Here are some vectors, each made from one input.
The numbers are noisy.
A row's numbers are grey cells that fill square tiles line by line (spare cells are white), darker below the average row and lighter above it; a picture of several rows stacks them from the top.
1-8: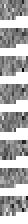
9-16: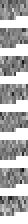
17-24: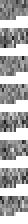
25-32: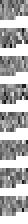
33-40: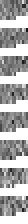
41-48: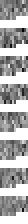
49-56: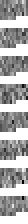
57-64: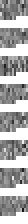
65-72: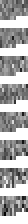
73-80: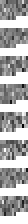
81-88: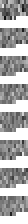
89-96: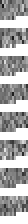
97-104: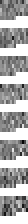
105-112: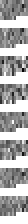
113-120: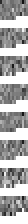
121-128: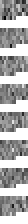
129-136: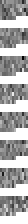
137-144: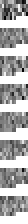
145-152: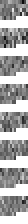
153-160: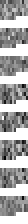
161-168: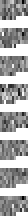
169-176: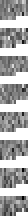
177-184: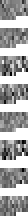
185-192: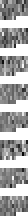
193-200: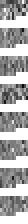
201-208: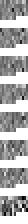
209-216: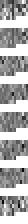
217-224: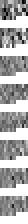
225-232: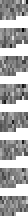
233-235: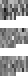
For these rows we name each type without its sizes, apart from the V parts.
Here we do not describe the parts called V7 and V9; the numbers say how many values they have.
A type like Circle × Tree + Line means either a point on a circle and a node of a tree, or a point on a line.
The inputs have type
Bool × Tree + V7 × V9.
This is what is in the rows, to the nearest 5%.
About 55% of them hold a node of a tree and a true/false value. The rest hold a value of V7 and a value of V9.
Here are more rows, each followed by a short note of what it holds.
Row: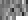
a node of a tree and a true/false value
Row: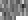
a node of a tree and a true/false value
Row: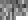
a node of a tree and a true/false value
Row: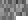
a value of V7 and a value of V9
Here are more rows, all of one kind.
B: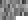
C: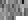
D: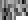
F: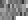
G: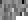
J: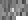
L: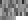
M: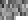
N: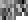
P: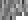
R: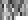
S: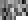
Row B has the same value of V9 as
F and M.
